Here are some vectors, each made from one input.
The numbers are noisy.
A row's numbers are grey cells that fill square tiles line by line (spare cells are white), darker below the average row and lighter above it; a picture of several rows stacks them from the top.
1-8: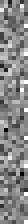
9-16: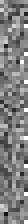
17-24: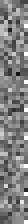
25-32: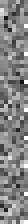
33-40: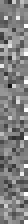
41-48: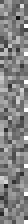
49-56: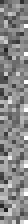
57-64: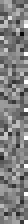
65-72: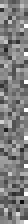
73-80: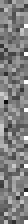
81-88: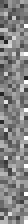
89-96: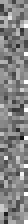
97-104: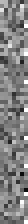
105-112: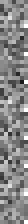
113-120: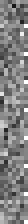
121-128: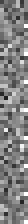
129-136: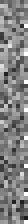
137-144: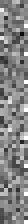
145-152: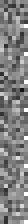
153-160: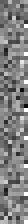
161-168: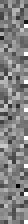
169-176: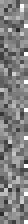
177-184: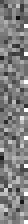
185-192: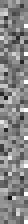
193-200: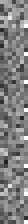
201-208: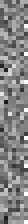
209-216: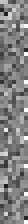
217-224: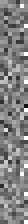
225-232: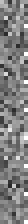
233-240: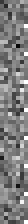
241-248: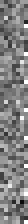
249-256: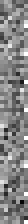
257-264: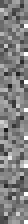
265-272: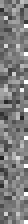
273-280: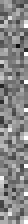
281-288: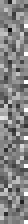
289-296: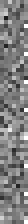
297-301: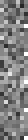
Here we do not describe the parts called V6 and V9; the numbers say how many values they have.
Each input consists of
either a point on a 4-point line, or a point on an 8-point line, a true/false value, a value of V6 and a value of V9.
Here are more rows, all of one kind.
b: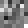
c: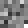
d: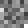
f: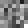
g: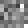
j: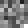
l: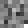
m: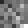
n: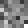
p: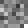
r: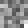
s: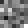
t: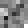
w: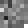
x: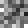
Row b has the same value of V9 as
j, m, s and w.
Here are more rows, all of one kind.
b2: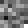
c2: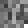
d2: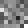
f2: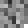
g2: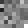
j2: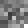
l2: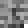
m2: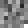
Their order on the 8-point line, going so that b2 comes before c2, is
f2, j2, g2, l2, b2, c2, m2, d2.
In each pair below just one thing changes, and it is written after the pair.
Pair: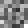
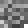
the place on the 8-point line
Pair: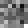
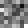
the value of V6
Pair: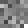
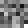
the value of V9
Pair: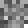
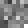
the place on the 8-point line
